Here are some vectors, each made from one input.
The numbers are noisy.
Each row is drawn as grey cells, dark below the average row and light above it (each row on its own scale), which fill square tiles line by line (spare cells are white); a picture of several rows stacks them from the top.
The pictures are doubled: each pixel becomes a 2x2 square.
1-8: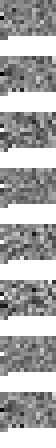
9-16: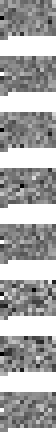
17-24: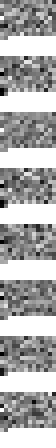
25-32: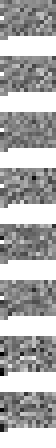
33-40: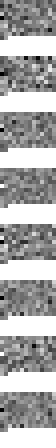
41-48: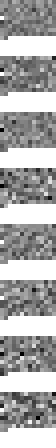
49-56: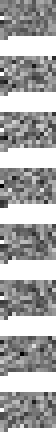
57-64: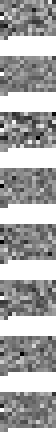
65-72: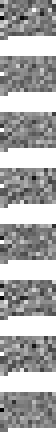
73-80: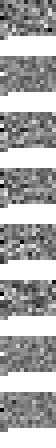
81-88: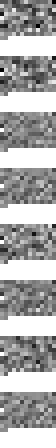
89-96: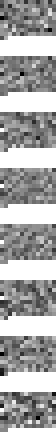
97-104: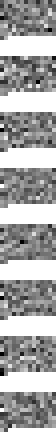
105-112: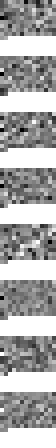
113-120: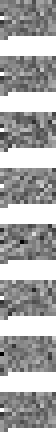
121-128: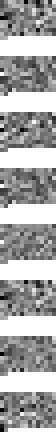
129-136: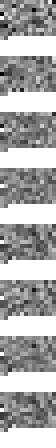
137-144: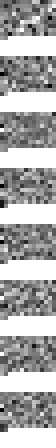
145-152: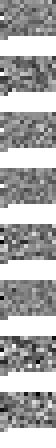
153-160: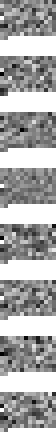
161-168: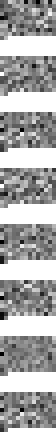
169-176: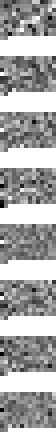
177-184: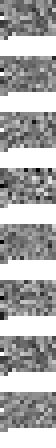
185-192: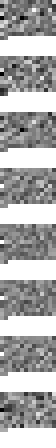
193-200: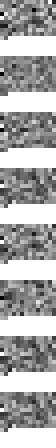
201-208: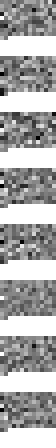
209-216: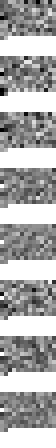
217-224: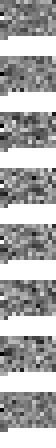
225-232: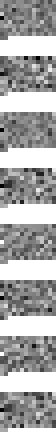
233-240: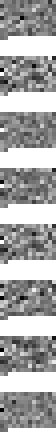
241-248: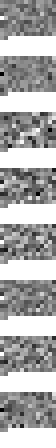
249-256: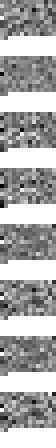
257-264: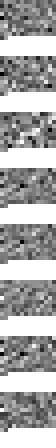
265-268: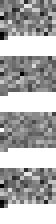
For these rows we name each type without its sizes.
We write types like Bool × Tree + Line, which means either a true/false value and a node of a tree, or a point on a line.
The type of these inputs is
Bool × Bool × Bool × Bool + Circle + Unit.
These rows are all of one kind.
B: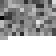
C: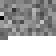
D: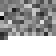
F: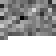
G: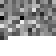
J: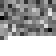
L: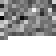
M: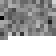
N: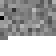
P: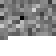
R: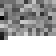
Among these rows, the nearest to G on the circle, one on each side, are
P and R.
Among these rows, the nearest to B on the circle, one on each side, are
J and M.
